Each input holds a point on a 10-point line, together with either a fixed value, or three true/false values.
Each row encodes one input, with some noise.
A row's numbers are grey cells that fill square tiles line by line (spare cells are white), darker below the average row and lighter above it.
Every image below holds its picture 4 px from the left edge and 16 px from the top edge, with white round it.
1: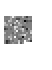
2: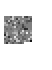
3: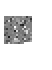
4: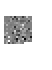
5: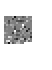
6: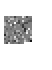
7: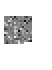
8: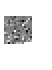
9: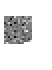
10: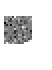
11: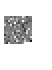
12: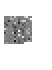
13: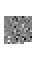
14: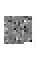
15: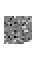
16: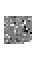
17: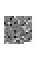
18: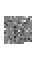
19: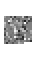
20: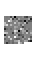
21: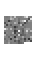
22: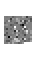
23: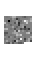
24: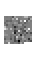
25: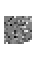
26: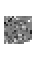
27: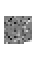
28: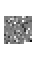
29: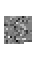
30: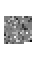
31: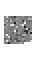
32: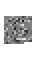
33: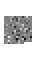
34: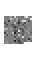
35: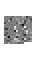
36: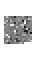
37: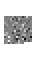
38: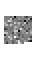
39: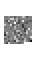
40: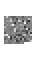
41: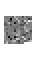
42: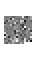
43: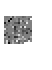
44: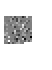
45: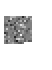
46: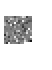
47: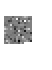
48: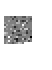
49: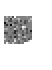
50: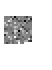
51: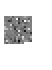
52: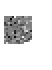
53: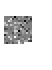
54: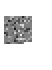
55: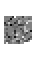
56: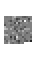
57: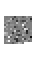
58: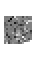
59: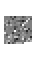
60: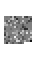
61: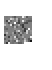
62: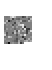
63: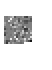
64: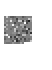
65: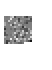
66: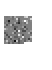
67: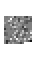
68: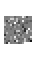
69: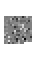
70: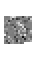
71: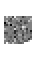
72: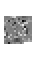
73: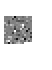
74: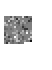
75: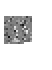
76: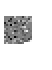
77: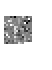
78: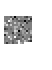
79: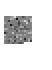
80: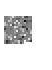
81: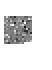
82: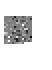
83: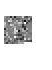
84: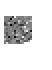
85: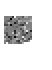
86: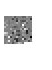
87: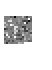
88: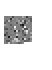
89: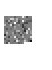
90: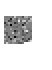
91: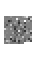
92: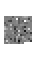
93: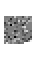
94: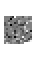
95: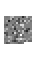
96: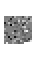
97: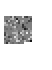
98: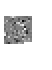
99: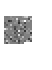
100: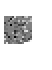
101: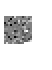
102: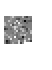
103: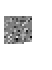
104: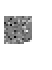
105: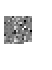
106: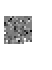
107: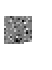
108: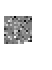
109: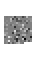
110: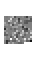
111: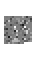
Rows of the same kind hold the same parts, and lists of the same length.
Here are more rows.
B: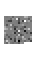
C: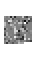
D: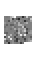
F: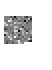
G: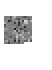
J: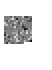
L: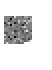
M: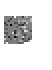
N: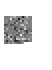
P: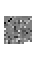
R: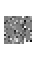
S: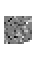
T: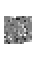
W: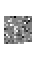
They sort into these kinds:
B, D, G, L, M, N, P, S, T
C, F, J, R, W

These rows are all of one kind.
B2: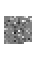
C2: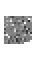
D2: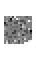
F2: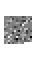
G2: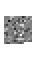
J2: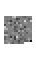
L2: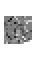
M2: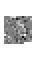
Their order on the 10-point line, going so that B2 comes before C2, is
D2, L2, B2, J2, G2, M2, F2, C2.
